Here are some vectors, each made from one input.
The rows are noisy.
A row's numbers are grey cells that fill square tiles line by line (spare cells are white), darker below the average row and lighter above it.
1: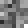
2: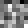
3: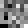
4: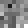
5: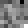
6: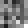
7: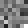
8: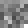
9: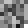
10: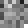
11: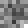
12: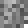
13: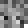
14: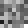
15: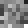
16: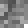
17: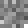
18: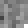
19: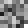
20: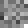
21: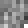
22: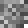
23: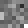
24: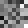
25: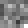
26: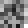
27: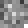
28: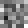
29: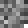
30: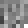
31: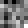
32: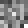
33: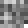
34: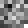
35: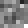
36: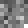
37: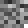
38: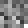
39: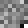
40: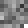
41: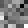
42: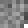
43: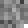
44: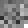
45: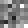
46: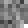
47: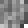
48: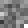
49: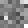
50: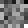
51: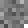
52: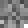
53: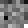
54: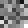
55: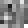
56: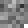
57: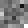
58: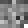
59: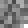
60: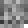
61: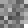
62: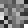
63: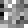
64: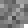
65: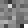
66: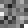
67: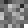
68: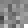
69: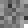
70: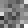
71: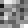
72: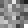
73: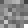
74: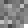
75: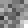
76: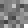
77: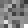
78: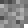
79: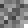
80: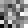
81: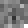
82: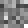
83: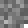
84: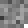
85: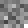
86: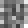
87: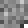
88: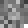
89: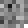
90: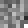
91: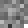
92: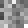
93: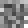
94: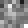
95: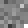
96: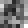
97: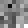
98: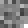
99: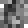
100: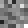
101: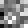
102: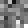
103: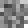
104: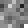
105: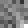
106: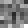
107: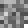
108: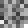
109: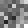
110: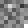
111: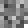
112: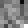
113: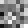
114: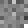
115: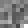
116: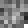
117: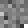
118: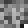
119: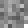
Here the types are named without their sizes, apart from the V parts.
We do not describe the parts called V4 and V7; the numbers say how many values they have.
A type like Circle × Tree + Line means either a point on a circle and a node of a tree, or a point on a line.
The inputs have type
(Line + Tree) × V7 + V4.
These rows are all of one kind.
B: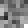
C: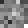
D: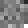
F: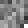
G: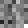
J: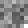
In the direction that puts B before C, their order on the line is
B, G, J, F, D, C.
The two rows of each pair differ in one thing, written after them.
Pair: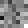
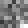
the value of V7
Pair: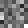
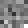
the value of V7
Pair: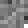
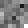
the value of V7
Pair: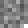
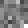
the place on the line
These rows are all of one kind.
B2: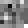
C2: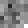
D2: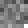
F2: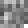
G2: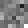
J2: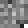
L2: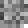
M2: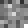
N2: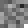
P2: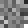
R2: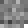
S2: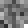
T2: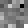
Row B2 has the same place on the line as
C2 and T2.
